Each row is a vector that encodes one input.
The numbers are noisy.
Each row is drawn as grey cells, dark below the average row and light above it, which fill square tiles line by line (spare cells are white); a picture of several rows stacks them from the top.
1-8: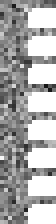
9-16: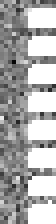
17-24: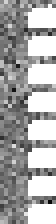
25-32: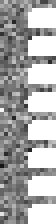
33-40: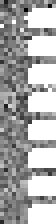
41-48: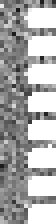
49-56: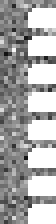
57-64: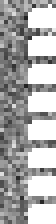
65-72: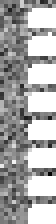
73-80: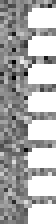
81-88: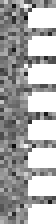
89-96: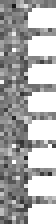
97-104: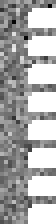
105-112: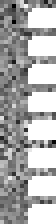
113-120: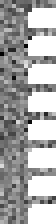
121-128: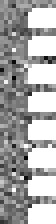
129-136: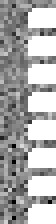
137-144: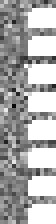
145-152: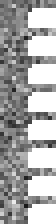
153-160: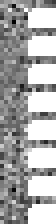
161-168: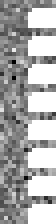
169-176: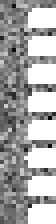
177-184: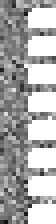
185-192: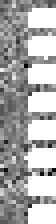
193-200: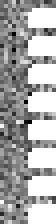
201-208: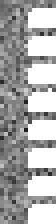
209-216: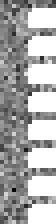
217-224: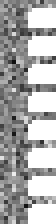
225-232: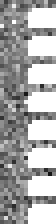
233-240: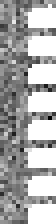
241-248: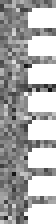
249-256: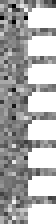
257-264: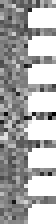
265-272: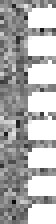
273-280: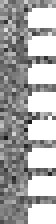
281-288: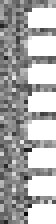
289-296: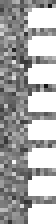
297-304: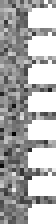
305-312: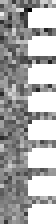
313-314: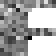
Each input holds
a point on a 6-point circle, together with a list of up to three points on a 6-point line.
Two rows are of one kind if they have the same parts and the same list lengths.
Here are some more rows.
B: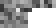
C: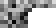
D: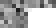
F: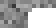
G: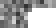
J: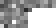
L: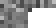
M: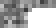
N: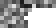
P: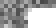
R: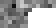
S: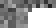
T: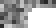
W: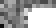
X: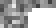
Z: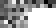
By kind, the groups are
B, D, G, L, M
C
F, N, R, T, W
J, P, S, X, Z

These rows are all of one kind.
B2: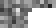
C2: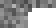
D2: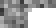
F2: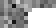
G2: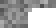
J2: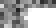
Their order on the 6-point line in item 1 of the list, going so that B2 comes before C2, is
J2, G2, D2, B2, C2, F2.
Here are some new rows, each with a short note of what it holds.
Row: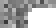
a point on a 6-point circle, together with a list of one item
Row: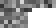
a point on a 6-point circle, together with a list of one item
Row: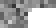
a point on a 6-point circle, together with a list of two items
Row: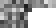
a point on a 6-point circle, together with the empty list
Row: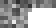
a point on a 6-point circle, together with a list of two items
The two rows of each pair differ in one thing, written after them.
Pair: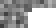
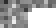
the place on the 6-point circle
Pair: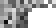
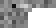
the place on the 6-point line in item 1 of the list
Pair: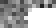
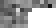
the place on the 6-point line in item 1 of the list
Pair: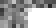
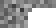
the place on the 6-point line in item 1 of the list
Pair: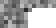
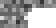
the place on the 6-point circle
